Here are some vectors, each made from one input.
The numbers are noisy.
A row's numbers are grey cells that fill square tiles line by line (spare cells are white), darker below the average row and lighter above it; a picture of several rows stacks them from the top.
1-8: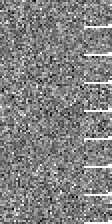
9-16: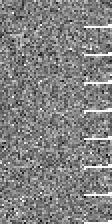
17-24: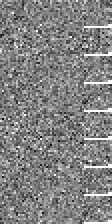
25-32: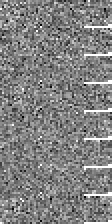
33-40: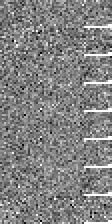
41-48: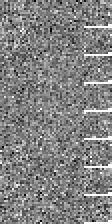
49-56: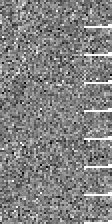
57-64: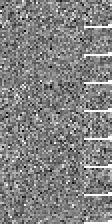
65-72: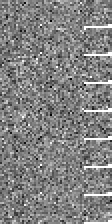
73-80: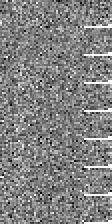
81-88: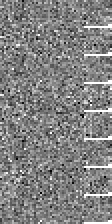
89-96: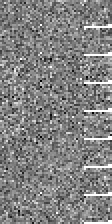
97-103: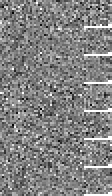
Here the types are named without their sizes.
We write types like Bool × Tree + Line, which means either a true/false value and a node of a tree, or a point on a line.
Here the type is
Bool × Label × (Line × Line + Unit).
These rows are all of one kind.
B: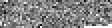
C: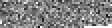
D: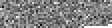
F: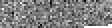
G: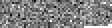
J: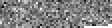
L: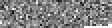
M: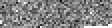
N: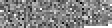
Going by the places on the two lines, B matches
C, J and M.
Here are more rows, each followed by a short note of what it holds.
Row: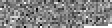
a label, a point on each of two lines and a true/false value
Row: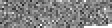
a label and a true/false value
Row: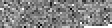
a label, a point on each of two lines and a true/false value
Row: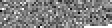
a label, a point on each of two lines and a true/false value
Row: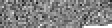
a label and a true/false value
